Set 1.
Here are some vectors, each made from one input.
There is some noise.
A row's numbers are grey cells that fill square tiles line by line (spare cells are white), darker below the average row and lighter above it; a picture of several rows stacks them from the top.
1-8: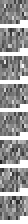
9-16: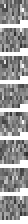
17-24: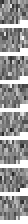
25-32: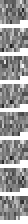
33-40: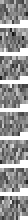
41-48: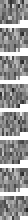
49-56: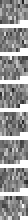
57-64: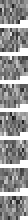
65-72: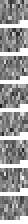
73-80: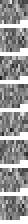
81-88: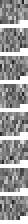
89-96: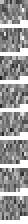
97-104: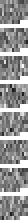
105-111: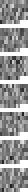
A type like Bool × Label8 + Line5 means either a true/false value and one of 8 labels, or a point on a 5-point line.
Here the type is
Circle20.
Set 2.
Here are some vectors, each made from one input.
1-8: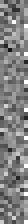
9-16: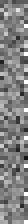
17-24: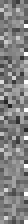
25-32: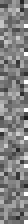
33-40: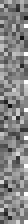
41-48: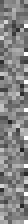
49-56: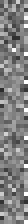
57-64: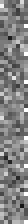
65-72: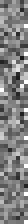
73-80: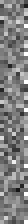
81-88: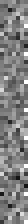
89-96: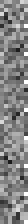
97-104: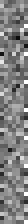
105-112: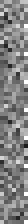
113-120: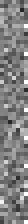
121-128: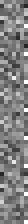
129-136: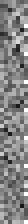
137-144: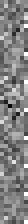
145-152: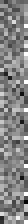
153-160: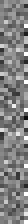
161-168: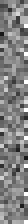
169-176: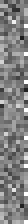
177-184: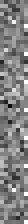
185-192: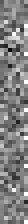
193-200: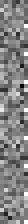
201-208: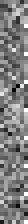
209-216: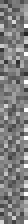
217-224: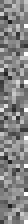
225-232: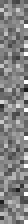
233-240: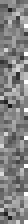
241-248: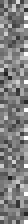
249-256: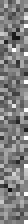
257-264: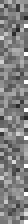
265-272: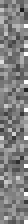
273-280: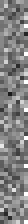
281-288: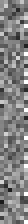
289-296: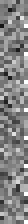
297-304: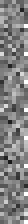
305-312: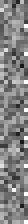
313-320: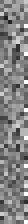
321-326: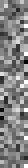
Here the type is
Label10.
